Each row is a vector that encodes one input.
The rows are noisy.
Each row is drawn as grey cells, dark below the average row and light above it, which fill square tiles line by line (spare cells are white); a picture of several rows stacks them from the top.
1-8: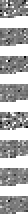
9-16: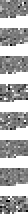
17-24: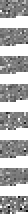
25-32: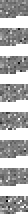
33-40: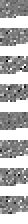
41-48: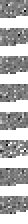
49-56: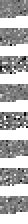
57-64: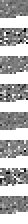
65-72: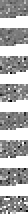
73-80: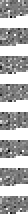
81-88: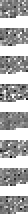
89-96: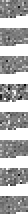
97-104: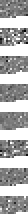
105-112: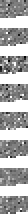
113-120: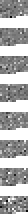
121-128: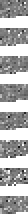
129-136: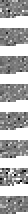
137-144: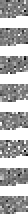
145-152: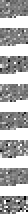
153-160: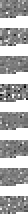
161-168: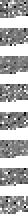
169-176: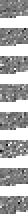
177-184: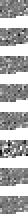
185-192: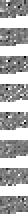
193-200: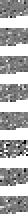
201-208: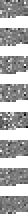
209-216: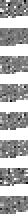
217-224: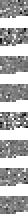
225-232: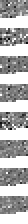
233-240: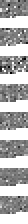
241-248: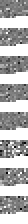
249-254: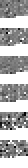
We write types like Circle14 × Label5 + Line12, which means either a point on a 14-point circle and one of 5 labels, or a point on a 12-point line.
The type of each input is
Bool × Bool × Bool × Bool × Circle10 + Label9.
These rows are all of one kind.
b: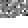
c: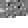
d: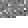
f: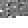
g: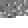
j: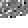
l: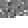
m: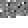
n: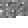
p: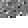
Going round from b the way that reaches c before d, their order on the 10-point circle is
b, j, n, c, d, g, l, p, f, m.
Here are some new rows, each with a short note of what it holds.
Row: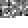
one of 9 labels
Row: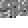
a point on a 10-point circle and four true/false values
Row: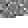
a point on a 10-point circle and four true/false values
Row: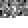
one of 9 labels
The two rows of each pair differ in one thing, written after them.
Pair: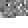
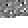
one of the four true/false values
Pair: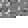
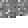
the place on the 10-point circle
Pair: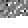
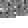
one of the four true/false values
